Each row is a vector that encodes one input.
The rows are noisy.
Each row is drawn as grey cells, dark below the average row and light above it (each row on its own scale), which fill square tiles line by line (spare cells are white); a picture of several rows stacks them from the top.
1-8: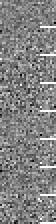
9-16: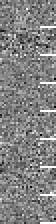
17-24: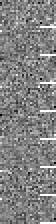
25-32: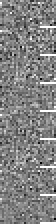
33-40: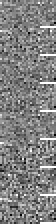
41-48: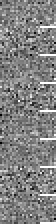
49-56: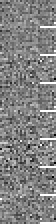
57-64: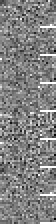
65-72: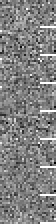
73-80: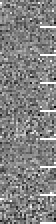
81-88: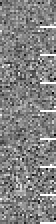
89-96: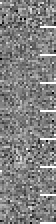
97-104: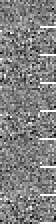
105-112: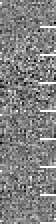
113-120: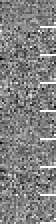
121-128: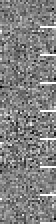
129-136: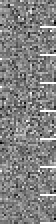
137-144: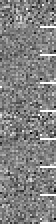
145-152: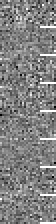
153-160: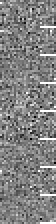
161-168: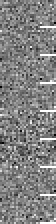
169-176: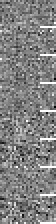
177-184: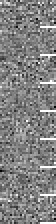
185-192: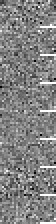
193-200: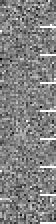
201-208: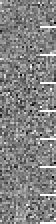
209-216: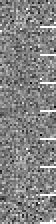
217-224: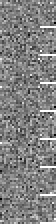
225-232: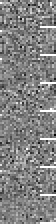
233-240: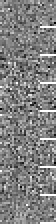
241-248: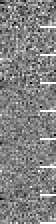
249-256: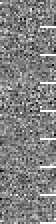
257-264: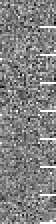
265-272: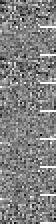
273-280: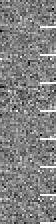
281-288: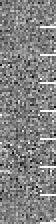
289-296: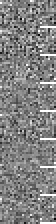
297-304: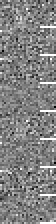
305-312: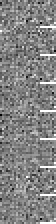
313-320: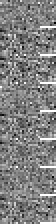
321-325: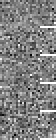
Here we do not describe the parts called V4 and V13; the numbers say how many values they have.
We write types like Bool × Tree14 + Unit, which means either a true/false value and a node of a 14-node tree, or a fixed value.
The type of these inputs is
Bool × Line10 + Label6 × V4 × V13.
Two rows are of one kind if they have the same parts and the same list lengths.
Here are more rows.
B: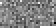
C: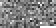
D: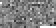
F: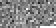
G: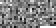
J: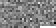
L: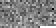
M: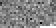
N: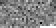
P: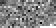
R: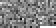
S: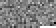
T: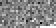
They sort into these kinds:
B, C, D, G, J, R, S
F, L, M, N, P, T

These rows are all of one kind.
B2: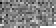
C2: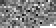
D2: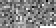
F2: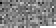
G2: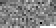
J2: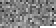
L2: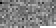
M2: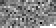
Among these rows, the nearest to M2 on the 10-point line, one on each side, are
C2 and G2.
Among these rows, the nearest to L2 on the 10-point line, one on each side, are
F2 and G2.
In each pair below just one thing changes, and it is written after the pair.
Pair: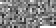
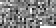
the value of V13
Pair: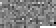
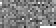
the value of V13
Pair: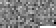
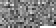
the label
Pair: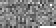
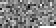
the label
